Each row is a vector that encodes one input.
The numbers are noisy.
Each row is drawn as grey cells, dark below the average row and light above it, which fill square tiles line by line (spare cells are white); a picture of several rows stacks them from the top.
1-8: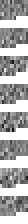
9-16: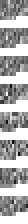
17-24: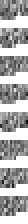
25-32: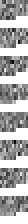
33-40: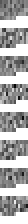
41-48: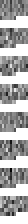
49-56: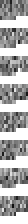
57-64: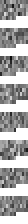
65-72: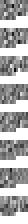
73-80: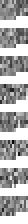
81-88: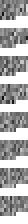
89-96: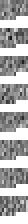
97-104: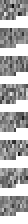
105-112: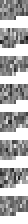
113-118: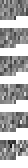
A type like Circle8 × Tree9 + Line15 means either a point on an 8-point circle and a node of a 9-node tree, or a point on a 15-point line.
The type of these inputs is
Bool × Bool × Bool + List2(Line5).
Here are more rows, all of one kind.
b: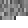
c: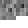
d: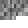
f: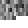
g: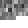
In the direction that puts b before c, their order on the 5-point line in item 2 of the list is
f, b, c, g, d.
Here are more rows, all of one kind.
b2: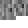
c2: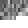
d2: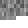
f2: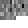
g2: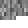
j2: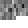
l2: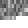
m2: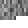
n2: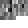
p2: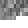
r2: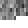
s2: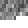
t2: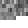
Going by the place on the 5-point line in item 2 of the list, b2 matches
d2 and r2.
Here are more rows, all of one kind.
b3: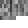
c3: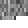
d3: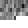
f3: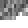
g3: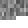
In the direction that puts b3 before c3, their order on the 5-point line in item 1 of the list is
d3, f3, g3, b3, c3.
